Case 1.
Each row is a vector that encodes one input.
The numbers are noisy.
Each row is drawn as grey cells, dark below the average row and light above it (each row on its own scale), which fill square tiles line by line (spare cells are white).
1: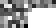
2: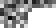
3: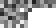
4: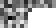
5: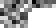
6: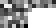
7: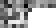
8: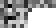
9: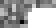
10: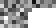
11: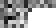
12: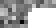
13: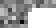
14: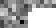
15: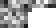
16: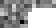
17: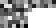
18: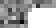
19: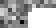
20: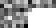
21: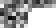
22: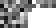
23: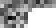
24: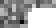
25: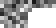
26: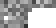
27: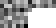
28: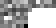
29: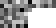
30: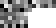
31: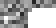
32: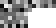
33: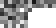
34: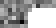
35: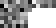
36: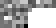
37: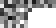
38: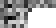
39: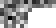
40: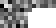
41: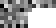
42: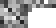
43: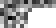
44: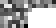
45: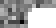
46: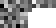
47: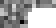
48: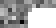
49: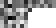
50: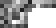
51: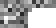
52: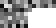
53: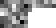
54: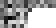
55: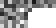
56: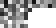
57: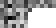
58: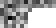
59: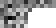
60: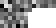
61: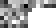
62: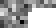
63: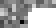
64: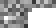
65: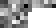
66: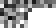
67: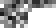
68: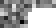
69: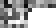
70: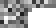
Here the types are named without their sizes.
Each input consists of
a node of a tree.
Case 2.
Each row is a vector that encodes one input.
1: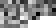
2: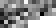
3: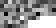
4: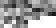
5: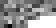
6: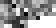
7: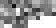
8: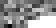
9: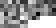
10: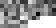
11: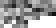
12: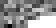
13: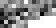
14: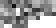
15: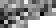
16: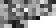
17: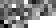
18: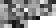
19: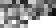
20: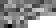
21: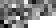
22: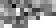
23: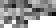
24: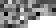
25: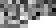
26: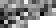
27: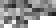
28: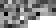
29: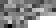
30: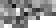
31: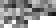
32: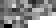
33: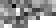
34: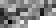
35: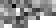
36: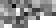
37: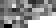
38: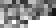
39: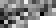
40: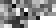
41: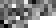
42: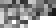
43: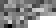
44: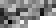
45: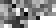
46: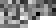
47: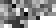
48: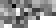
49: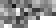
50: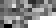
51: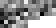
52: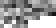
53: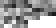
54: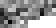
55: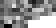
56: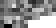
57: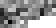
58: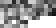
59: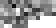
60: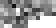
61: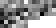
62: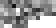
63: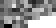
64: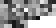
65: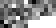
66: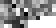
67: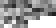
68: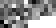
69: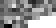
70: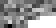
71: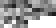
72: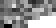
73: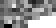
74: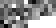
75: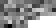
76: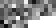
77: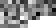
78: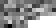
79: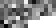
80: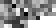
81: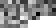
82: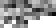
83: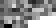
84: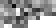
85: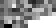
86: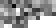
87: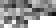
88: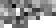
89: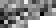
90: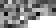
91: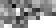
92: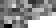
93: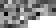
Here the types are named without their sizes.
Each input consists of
a point on a line.
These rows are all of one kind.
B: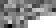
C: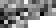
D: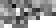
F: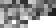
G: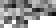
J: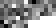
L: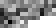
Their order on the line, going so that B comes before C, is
D, G, F, B, J, C, L.
